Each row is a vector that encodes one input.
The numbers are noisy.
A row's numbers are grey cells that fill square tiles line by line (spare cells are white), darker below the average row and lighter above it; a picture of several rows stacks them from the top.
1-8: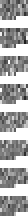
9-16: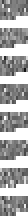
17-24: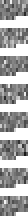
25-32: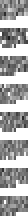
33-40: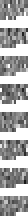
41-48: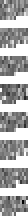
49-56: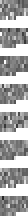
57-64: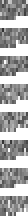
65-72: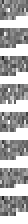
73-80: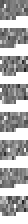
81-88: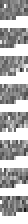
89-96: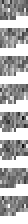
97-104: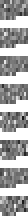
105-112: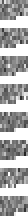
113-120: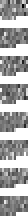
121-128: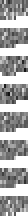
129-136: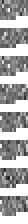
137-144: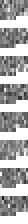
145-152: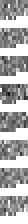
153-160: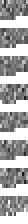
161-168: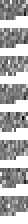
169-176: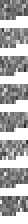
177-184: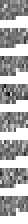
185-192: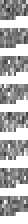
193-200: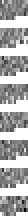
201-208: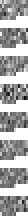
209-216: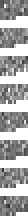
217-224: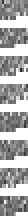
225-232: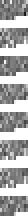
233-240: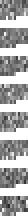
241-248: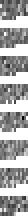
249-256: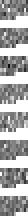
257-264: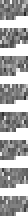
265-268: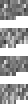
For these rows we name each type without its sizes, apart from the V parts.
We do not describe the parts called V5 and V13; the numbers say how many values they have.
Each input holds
either a point on a line, or a true/false value and a value of V5, or a value of V13.
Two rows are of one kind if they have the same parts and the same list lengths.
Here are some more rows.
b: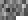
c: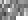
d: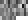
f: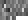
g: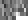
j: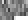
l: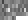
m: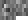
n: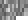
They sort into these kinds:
b, f, j, m
c, g, l, n
d

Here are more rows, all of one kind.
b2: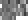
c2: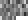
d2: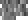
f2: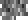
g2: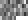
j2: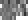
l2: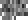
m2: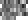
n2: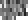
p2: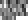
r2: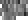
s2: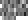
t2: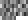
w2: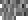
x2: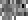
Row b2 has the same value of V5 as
c2, g2, j2 and t2.
